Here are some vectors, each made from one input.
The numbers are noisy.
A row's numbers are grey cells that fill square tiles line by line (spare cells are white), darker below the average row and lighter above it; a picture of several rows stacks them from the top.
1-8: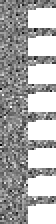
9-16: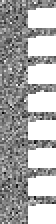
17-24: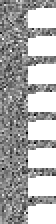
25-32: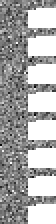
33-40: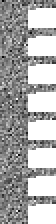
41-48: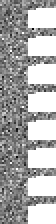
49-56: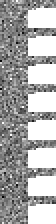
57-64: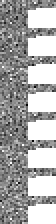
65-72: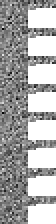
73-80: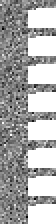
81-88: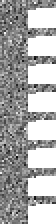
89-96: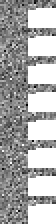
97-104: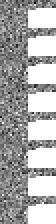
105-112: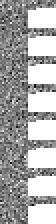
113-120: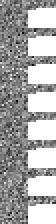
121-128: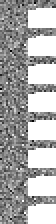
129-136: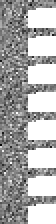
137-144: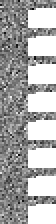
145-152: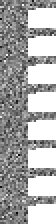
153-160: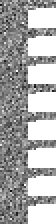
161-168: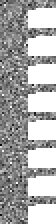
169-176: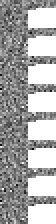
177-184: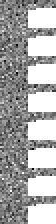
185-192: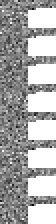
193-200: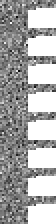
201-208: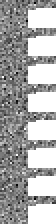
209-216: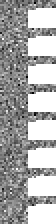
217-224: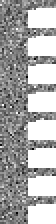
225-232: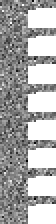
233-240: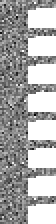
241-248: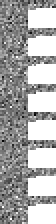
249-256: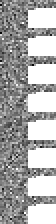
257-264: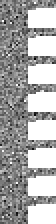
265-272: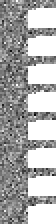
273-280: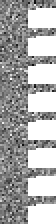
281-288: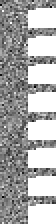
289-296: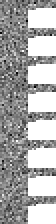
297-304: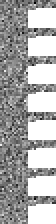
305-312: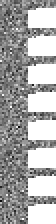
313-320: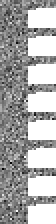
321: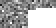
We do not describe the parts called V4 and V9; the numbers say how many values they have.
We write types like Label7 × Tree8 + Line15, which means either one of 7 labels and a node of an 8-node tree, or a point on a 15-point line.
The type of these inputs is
Bool × (Line10 + V9) + Line15 × V4.
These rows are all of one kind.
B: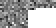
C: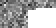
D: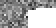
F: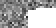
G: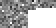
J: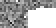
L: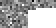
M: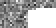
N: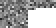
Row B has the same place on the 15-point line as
F and J.
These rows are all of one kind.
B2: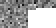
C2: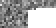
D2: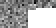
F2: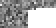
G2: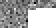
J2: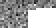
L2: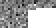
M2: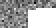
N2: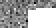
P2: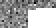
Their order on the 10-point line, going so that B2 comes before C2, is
G2, N2, P2, M2, D2, B2, C2, F2, J2, L2.
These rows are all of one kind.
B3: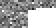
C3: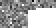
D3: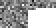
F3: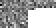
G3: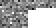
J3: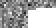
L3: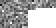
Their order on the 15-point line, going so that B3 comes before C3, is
J3, L3, F3, G3, B3, C3, D3.
